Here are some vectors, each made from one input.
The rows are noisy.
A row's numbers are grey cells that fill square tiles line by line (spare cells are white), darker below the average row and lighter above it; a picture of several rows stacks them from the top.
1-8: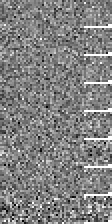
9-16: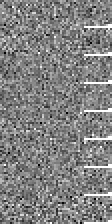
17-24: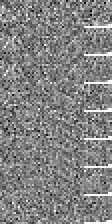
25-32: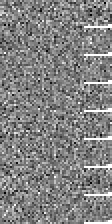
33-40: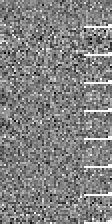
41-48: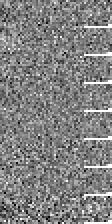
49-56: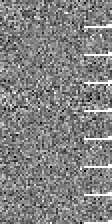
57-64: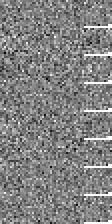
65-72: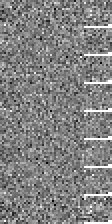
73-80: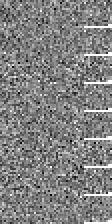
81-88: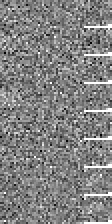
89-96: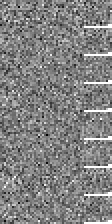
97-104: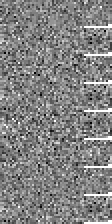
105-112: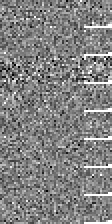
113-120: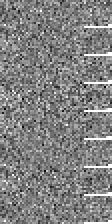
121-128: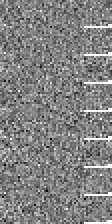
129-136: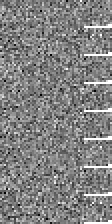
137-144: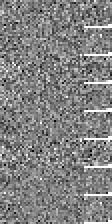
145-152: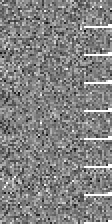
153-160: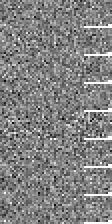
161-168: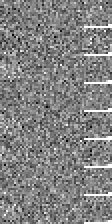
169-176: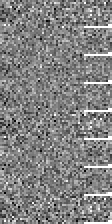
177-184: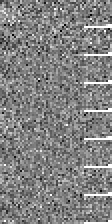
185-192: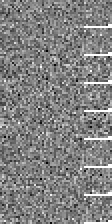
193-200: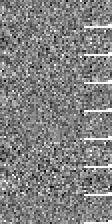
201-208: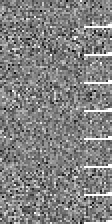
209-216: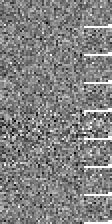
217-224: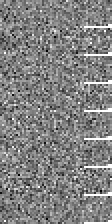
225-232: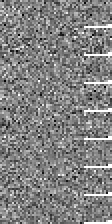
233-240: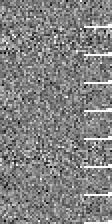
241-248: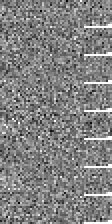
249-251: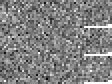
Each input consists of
either three labels (each one of 7), or one of 10 labels.
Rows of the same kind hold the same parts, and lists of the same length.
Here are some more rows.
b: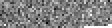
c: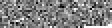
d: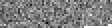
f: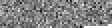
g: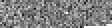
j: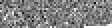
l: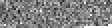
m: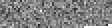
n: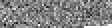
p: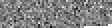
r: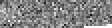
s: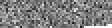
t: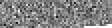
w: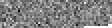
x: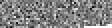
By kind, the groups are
b, d, l, m, p, w
c, f, g, j, n, r, s, t, x

